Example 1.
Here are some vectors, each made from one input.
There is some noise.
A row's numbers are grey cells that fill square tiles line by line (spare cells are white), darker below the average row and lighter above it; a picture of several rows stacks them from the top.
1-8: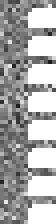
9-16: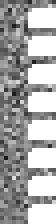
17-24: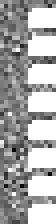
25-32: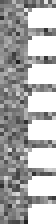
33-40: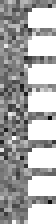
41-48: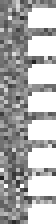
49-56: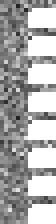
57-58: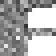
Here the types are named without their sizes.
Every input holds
four true/false values.
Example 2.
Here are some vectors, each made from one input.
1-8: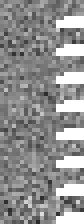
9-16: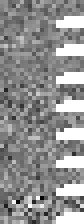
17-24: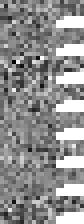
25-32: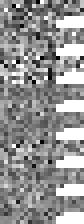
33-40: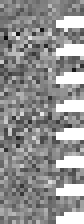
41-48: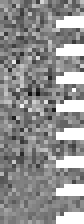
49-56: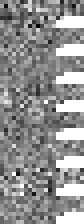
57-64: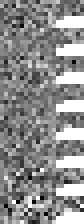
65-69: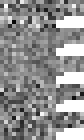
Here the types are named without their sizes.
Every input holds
a point on a line.
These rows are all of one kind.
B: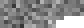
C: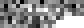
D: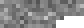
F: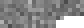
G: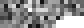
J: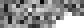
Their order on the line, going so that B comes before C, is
F, G, J, B, C, D.
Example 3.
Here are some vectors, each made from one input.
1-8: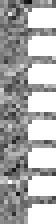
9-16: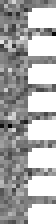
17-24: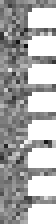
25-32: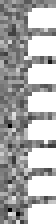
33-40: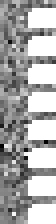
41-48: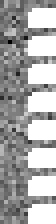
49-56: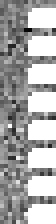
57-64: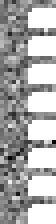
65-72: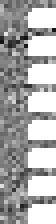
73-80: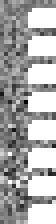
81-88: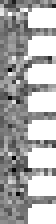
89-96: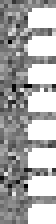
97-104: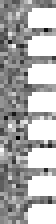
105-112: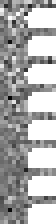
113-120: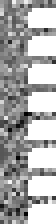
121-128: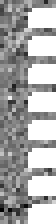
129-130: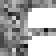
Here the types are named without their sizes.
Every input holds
a label.
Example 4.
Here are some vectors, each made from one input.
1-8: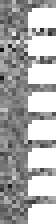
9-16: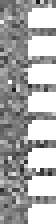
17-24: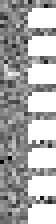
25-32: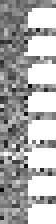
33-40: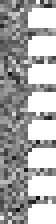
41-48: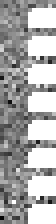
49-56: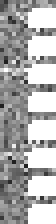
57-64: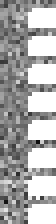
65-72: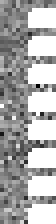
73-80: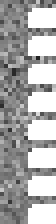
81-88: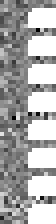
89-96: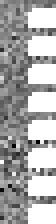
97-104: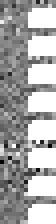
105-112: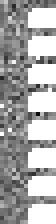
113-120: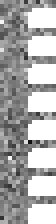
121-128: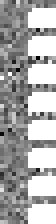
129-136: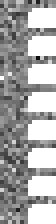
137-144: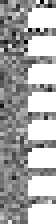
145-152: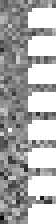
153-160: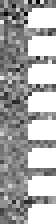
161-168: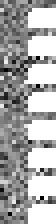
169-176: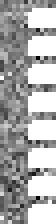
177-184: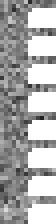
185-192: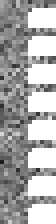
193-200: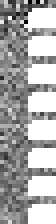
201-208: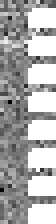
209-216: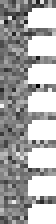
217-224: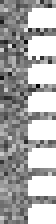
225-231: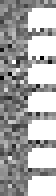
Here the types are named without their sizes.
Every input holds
a node of a tree.
